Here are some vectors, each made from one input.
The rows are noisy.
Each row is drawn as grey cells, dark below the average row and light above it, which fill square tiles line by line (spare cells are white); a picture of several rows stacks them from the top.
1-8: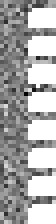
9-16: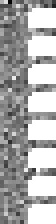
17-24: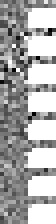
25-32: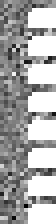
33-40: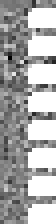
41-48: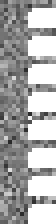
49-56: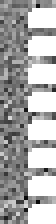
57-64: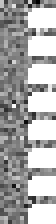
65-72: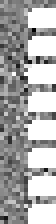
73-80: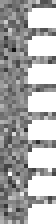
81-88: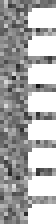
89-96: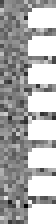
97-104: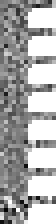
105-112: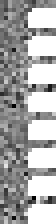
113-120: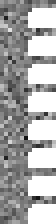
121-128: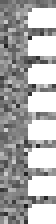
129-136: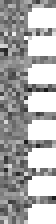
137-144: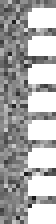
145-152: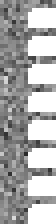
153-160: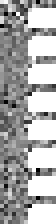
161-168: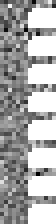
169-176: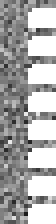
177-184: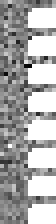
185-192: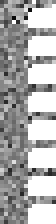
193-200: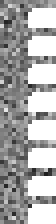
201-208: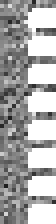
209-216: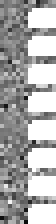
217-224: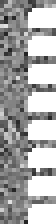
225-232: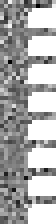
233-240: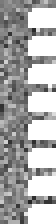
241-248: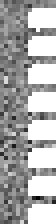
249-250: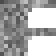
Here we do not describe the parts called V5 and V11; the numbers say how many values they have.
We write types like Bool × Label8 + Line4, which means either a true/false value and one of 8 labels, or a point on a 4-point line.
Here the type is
Bool × Bool × Bool × Bool × Bool × Circle10 × V5 × V11 + Unit.
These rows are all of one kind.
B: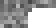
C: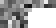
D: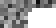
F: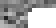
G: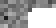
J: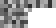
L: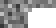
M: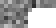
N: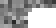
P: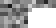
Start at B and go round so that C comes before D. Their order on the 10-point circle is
B, G, F, M, N, C, D, L, J, P.
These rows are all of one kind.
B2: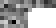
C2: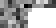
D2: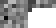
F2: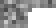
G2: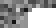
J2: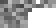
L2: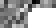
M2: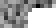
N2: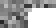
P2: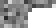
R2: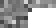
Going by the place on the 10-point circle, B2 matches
F2 and L2.
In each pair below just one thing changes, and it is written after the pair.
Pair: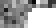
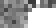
one of the five true/false values
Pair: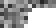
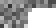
the value of V5
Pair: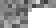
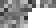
the place on the 10-point circle
